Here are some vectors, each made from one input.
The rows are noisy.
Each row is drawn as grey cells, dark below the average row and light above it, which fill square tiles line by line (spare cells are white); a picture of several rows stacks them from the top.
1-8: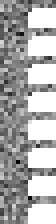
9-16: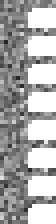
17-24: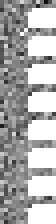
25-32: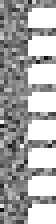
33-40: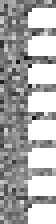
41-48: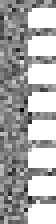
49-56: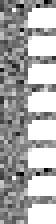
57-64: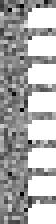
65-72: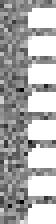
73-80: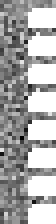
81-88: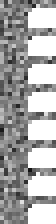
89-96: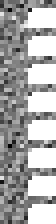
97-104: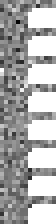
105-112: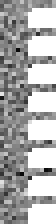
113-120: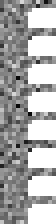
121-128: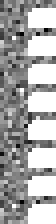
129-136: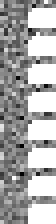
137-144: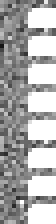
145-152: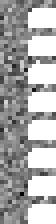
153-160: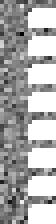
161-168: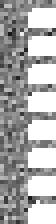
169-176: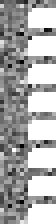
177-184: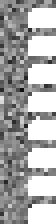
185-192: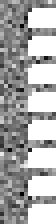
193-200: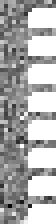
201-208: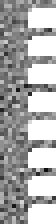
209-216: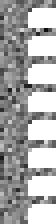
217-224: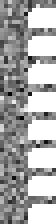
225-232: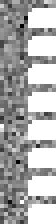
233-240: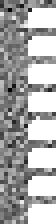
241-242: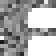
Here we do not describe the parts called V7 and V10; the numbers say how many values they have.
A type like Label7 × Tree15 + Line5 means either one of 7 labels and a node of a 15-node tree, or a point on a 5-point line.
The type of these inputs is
Bool × V10 + Label12 × V7.
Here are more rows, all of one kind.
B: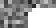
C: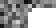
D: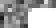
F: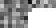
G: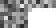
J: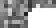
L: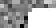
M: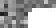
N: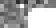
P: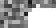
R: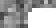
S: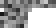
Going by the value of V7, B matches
C, F, G and L.
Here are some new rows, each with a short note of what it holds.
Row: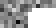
a true/false value and a value of V10
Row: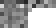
one of 12 labels and a value of V7
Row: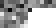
a true/false value and a value of V10
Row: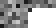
one of 12 labels and a value of V7
